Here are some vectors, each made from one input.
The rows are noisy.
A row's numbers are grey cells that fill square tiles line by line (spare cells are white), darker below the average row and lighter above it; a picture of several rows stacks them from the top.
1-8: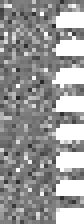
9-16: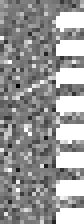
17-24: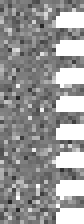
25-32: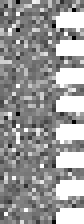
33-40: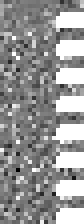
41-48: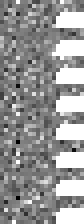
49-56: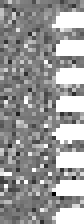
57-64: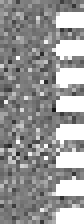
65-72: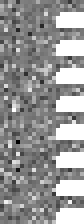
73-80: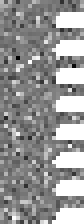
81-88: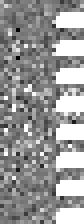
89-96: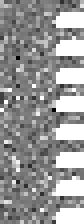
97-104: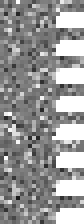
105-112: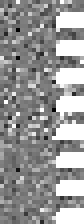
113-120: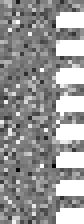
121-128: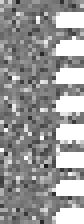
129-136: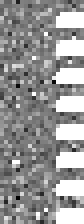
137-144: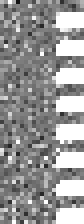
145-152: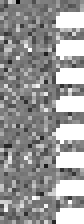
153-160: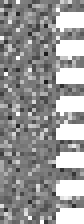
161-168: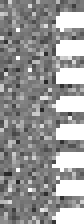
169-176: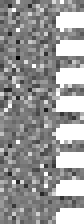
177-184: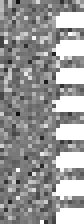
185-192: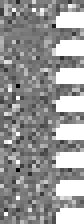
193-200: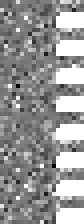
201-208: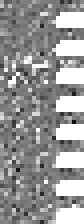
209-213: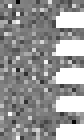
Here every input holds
one of 11 labels, together with either a fixed value, or three true/false values.
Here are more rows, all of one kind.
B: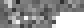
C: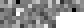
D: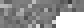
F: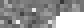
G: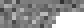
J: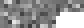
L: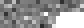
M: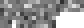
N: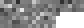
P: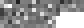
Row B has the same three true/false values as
J and M.
